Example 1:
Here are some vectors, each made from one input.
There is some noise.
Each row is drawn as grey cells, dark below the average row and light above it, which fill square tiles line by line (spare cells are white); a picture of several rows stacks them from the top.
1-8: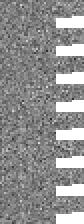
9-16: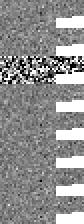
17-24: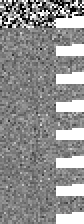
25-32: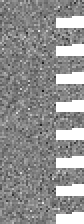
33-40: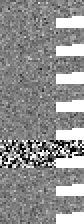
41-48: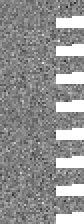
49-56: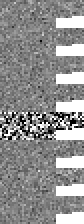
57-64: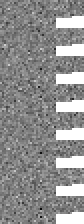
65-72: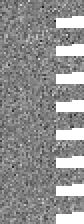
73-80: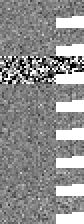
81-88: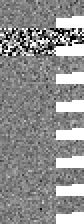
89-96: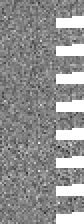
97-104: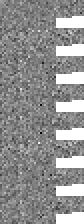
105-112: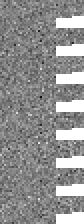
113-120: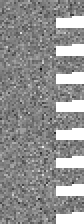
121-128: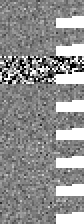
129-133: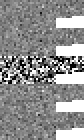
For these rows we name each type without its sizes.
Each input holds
either a fixed value, or a point on each of two lines.
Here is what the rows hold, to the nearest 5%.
About 5% of them hold a fixed value. The rest hold a point on each of two lines.
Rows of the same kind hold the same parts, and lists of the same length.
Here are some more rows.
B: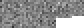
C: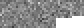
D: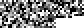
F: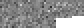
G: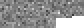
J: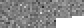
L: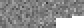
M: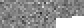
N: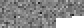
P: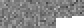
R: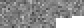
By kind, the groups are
B, C, F, G, J, L, M, N, P, R
D

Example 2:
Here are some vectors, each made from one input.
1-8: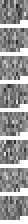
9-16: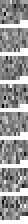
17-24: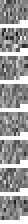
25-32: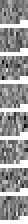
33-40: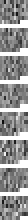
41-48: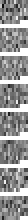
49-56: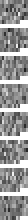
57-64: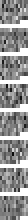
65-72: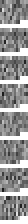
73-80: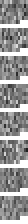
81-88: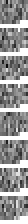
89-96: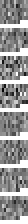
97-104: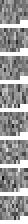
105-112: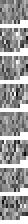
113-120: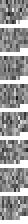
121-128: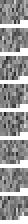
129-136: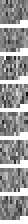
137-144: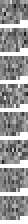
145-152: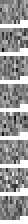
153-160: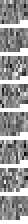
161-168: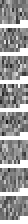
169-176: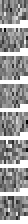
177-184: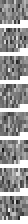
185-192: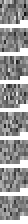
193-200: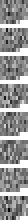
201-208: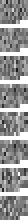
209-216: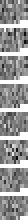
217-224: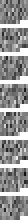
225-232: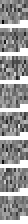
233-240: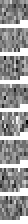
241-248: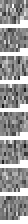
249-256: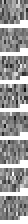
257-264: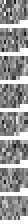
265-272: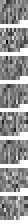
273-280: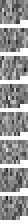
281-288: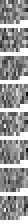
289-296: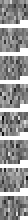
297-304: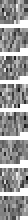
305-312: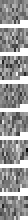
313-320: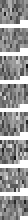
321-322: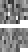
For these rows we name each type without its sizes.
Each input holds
a point on a line.
